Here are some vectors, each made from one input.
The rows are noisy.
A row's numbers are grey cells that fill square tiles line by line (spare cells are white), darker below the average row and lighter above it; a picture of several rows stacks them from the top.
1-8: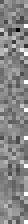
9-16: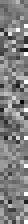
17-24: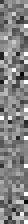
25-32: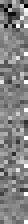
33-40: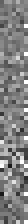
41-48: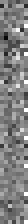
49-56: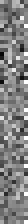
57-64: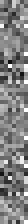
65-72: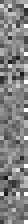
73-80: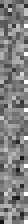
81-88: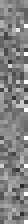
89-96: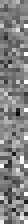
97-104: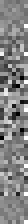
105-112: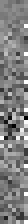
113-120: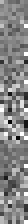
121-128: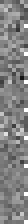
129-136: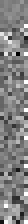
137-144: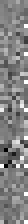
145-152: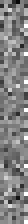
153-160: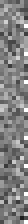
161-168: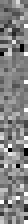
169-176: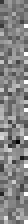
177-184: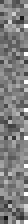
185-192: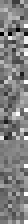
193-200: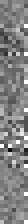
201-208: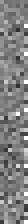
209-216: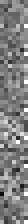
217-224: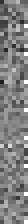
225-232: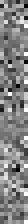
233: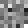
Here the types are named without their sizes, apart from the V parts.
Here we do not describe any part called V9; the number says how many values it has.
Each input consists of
a point on a line, together with either a point on a line and a true/false value, or a value of V9.
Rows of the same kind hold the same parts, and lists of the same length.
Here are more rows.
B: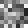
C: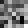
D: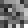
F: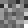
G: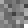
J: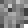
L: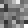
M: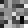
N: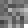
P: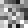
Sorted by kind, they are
B, D, F, J, L, P
C, G, M, N

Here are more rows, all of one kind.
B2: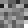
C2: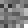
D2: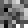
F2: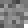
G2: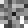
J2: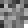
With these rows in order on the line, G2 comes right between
C2 and D2.
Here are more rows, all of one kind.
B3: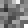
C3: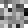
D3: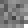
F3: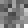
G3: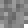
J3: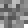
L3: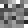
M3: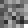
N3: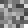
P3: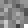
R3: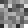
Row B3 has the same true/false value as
L3, M3 and P3.
